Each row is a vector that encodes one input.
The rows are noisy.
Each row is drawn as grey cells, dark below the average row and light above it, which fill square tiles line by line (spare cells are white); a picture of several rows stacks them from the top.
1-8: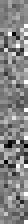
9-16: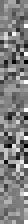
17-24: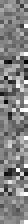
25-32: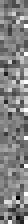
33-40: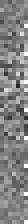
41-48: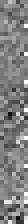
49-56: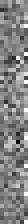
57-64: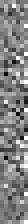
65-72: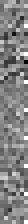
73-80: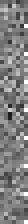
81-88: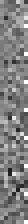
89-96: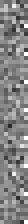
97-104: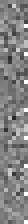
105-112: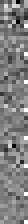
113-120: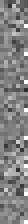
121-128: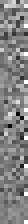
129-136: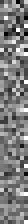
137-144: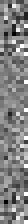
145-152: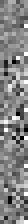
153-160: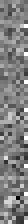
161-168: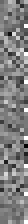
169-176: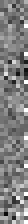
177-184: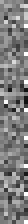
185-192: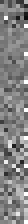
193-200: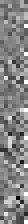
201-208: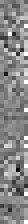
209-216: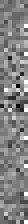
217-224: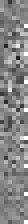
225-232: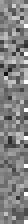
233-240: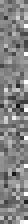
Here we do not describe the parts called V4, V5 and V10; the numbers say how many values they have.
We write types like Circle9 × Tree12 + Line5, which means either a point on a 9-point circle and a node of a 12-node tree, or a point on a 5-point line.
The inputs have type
Label7 × V5 + Line6 × (Line8 + V4 × V10).
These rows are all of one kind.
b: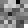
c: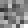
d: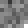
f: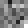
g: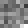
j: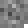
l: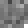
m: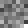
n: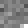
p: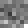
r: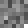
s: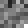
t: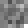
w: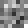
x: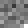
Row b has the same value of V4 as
c, d, f and n.
